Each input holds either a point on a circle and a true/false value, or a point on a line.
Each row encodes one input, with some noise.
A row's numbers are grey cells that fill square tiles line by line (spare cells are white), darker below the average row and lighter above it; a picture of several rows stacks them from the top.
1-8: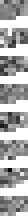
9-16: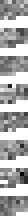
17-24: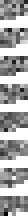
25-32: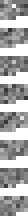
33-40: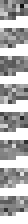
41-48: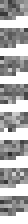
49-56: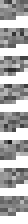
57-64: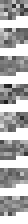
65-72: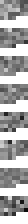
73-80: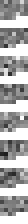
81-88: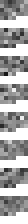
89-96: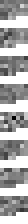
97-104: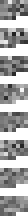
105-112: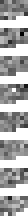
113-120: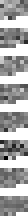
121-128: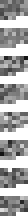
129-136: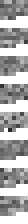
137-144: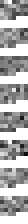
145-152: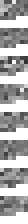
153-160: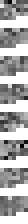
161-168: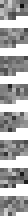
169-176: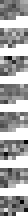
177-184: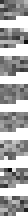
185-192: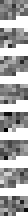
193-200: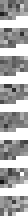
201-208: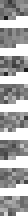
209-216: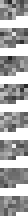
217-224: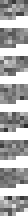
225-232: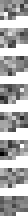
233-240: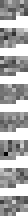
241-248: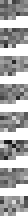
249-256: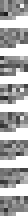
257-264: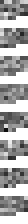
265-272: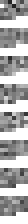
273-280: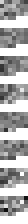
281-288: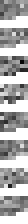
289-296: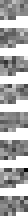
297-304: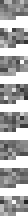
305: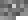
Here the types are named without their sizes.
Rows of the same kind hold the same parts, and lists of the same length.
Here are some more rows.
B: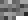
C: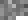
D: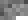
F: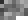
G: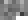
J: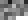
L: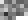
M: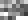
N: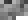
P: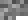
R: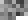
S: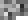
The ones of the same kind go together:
B, C, D, F, G, J, P
L, M, N, R, S

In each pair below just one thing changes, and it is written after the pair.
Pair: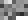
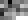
the place on the circle
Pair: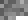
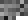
the true/false value
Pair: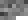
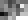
the true/false value
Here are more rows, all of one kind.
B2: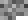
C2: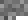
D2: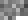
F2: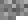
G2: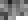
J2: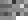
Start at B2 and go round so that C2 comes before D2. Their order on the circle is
B2, F2, C2, D2, G2, J2.
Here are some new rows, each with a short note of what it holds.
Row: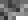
a point on a circle and a true/false value
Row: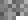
a point on a circle and a true/false value
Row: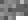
a point on a circle and a true/false value
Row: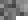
a point on a circle and a true/false value
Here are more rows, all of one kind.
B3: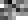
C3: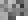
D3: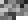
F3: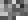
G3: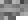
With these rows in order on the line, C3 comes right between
B3 and D3.
